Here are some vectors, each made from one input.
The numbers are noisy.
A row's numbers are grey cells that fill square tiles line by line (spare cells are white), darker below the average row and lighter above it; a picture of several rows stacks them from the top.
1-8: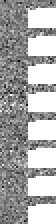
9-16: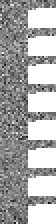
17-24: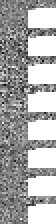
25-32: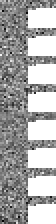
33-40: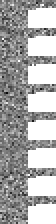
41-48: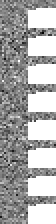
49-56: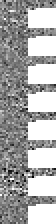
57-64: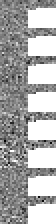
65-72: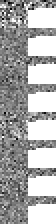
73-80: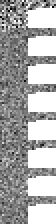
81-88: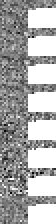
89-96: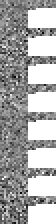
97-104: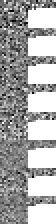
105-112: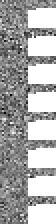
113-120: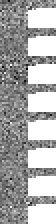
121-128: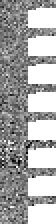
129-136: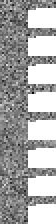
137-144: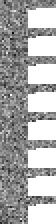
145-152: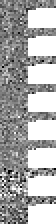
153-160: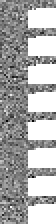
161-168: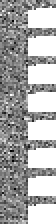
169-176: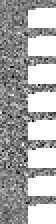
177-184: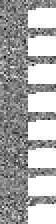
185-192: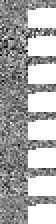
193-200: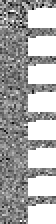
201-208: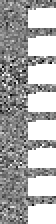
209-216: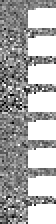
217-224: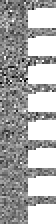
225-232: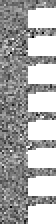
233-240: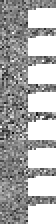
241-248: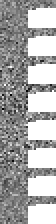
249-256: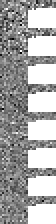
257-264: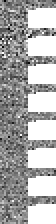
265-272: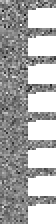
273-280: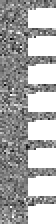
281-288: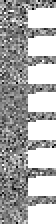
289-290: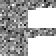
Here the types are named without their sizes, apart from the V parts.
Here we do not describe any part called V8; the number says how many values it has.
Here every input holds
a true/false value, together with either a point on a line, or a value of V8.
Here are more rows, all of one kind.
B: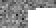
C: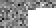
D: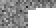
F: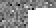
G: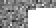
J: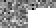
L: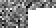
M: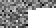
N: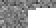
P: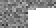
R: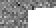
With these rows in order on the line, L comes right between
G and N.
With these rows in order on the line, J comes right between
C and F.
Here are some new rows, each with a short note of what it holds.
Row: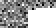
a point on a line and a true/false value
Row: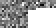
a true/false value and a value of V8
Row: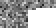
a true/false value and a value of V8
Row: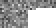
a point on a line and a true/false value
